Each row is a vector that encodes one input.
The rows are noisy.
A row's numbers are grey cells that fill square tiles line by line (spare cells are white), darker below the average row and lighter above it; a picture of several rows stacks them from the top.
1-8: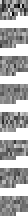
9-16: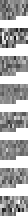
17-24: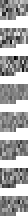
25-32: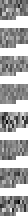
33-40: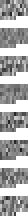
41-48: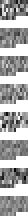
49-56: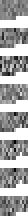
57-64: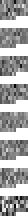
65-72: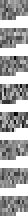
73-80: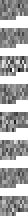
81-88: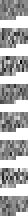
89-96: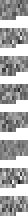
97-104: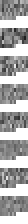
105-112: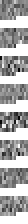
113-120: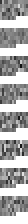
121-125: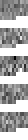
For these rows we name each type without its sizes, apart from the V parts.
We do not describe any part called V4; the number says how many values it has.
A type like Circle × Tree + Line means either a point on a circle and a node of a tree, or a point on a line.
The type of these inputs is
Label × List(Bool × V4).
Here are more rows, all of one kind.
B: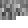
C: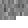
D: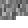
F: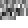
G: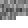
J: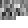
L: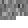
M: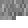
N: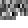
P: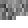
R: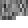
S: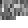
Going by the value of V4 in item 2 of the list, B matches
C, F, G and M.
